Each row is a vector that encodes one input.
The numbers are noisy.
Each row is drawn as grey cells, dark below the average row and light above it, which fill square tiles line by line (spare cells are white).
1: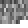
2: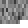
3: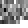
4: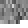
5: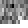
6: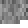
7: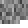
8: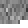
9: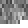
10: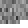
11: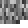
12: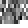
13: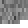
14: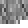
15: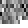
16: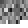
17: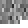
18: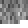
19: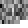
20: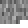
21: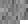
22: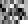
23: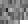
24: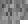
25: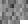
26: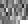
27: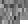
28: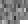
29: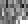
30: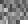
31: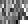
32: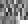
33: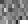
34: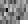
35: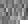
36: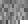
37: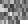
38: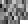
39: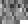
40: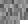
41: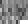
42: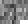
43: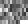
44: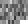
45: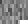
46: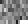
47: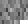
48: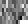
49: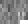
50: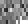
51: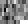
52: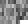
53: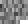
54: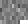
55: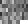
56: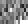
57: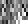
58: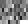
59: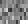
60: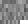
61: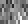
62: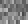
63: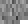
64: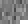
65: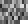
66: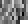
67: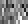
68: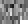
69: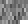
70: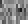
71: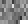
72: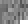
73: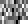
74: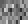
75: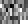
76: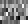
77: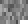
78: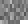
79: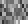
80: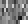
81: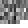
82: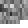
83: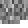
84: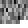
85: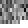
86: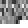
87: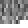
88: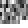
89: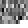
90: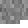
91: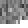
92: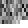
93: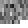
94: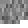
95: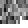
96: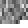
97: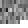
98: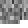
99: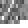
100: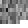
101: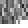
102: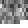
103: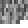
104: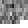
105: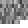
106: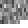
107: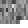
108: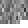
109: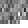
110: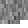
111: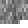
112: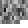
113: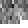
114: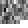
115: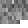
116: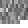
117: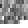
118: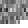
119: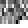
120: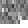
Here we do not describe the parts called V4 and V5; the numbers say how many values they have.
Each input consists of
either a point on a 6-point line, three true/false values and a value of V5, or a value of V4.
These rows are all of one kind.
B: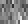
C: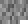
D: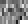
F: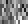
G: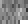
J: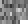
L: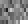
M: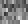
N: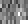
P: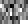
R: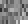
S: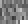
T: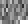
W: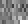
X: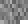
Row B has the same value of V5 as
G, J, P and T.
